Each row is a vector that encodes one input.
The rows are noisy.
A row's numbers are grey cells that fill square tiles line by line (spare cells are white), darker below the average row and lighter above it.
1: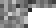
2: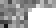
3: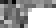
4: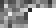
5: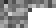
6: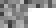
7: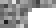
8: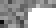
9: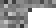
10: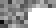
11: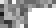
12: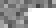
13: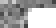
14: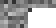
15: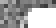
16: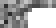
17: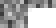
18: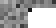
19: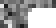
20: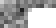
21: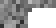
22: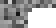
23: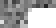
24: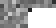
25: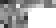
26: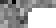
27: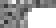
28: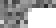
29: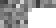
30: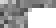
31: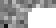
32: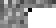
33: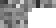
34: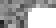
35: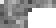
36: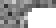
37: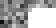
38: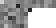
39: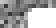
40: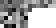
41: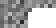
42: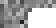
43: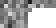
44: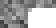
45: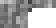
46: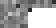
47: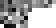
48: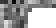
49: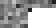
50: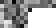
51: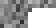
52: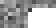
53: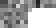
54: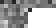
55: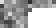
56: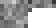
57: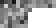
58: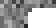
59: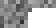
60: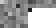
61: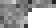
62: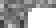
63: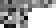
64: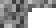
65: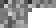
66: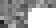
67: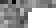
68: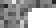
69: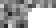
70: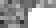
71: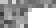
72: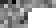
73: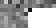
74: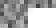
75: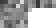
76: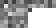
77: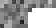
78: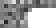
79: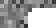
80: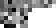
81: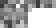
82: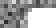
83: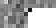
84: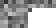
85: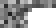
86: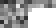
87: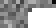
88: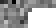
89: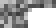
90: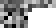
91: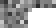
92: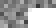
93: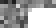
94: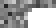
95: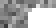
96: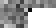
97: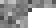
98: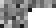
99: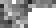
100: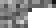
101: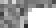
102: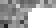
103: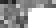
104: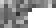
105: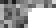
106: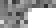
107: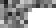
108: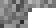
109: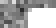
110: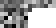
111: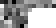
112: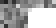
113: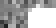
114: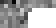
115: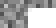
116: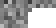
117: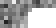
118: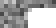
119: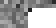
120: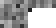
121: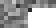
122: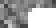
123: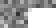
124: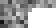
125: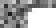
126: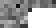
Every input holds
a list of up to two points on a 9-point line.
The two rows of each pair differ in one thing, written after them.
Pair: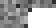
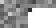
the place on the 9-point line in item 2 of the list
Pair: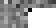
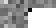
the place on the 9-point line in item 2 of the list
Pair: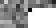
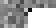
the place on the 9-point line in item 2 of the list
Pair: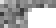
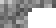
the place on the 9-point line in item 1 of the list
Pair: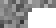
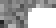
the place on the 9-point line in item 1 of the list
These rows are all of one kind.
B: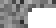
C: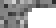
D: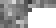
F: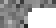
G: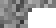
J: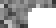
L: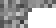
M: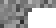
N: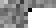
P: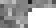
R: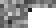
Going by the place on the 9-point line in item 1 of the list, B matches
F, G, L and M.
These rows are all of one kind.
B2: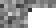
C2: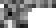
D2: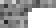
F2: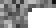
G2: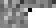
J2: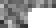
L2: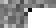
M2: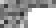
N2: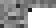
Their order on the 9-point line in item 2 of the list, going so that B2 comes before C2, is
N2, B2, L2, D2, M2, G2, F2, C2, J2.
